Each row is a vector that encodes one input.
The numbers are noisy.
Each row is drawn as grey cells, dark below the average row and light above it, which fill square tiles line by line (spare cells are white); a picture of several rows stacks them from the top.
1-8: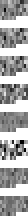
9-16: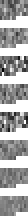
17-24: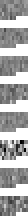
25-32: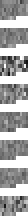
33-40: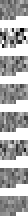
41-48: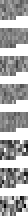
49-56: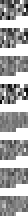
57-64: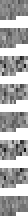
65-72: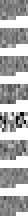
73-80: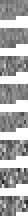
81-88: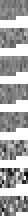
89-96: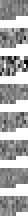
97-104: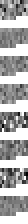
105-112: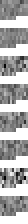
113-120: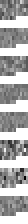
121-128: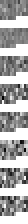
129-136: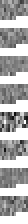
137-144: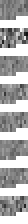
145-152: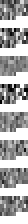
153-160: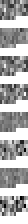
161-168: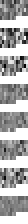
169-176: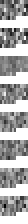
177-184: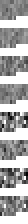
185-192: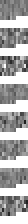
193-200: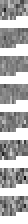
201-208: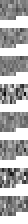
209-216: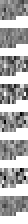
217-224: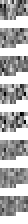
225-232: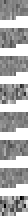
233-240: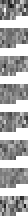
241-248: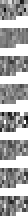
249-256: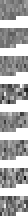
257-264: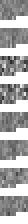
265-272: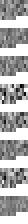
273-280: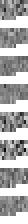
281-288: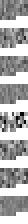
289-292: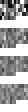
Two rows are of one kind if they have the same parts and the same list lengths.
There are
2 kinds of row.
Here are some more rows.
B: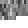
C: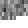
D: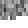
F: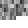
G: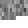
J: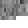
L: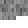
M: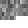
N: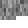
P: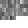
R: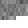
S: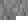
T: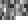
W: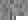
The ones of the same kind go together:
B
C, D, F, G, J, L, M, N, P, R, S, T, W

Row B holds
a fixed value.
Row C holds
one of 5 labels, one of 10 labels and a true/false value.
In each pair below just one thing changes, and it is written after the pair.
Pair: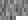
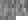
one of the two labels
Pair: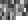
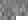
one of the two labels
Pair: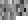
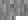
the true/false value
